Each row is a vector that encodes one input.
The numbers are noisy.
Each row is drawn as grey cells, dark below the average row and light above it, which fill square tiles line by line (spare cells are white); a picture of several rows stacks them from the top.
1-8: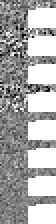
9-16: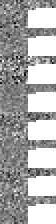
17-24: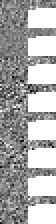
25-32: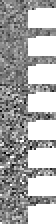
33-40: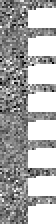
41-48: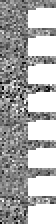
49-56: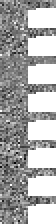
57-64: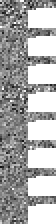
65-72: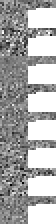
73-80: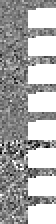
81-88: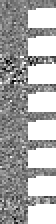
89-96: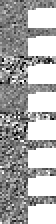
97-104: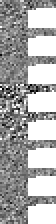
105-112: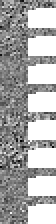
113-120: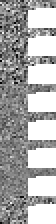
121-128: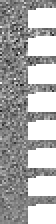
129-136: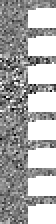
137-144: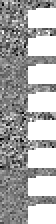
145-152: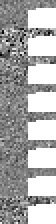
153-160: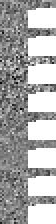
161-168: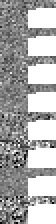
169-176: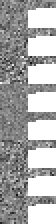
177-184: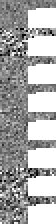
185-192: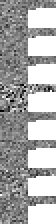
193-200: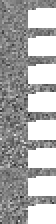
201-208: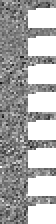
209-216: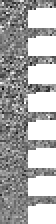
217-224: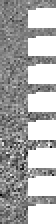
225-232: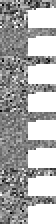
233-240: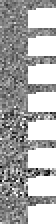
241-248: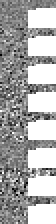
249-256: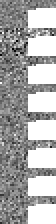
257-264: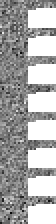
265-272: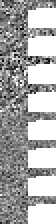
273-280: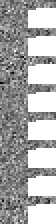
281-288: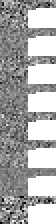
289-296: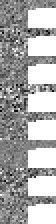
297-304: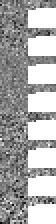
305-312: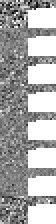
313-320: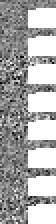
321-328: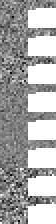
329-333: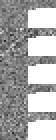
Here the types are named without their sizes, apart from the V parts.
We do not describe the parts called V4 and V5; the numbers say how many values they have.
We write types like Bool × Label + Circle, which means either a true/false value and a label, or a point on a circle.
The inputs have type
List(Circle) + V4 × V5.
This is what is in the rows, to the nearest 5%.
About 25% of them hold a value of V4 and a value of V5. The rest are lists of points on a circle.
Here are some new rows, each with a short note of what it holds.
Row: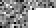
a list of two items
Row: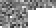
a list of two items
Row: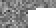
a value of V4 and a value of V5
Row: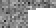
the empty list
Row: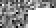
a list of one item
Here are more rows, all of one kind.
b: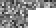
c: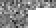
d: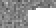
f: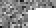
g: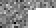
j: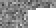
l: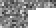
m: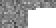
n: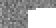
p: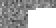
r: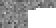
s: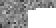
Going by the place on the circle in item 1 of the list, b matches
d, m and r.
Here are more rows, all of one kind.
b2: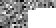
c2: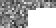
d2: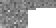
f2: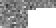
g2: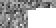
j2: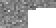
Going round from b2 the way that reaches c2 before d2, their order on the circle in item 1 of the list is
b2, c2, j2, d2, f2, g2.
